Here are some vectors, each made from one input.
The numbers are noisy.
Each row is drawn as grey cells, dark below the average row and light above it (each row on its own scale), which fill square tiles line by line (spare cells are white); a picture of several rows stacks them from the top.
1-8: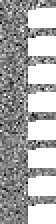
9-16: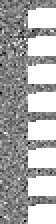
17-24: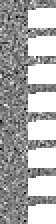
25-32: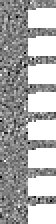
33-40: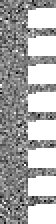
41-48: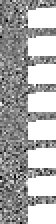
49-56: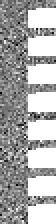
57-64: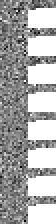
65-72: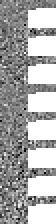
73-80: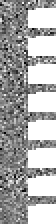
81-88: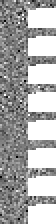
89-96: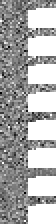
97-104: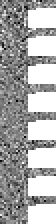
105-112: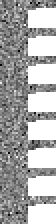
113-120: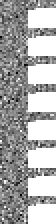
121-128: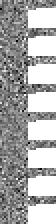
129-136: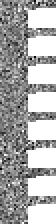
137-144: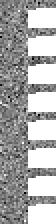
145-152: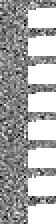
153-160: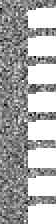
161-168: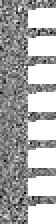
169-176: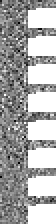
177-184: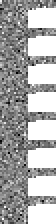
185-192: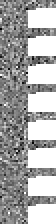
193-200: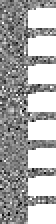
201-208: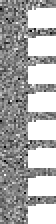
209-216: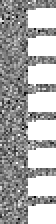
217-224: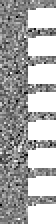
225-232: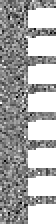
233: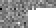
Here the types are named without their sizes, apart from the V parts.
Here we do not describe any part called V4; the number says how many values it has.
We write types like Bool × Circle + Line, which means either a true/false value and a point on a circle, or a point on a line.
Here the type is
(Bool × Circle + Unit) × List(Line) × V4.
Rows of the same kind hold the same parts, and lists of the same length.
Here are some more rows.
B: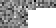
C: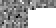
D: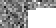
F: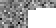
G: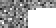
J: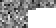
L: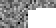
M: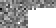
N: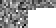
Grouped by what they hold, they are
B
C
D, G
F, L
J
M, N

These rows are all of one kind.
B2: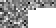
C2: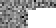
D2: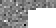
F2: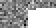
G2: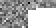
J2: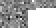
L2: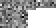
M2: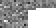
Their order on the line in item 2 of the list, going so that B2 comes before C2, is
F2, B2, D2, G2, M2, J2, C2, L2.
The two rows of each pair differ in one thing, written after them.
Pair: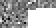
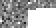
the true/false value
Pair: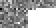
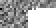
the place on the line in item 1 of the list
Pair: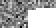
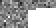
the value of V4
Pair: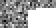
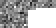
the place on the circle
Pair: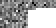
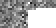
the value of V4
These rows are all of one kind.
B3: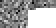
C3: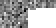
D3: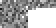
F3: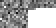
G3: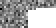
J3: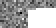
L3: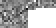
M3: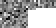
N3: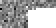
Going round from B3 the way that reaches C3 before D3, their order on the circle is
B3, F3, C3, L3, N3, J3, D3, M3, G3.
